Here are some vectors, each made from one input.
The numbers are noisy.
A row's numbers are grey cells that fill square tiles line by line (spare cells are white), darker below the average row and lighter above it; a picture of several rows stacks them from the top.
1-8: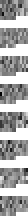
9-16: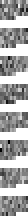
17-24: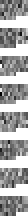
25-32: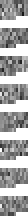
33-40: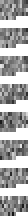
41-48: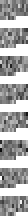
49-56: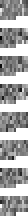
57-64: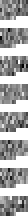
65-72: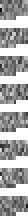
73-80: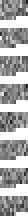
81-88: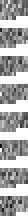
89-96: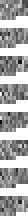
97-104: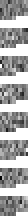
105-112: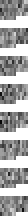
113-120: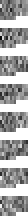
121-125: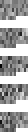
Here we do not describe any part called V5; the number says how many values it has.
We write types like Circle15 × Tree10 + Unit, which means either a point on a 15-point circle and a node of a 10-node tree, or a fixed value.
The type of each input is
Bool × Bool × Bool × Line3 × Line4 × List2(V5).
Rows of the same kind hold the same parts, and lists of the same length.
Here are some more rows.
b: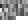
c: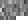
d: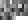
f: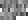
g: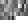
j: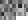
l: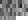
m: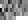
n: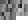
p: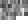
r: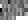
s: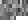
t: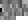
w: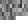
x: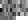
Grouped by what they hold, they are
b, c, d, g
f, p, s
j, l, m, n, r, t, w, x

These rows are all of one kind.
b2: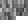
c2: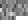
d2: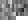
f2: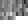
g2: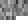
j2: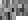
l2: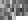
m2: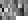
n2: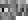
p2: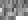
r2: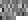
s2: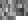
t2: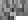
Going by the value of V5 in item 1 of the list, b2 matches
d2, j2, l2 and t2.
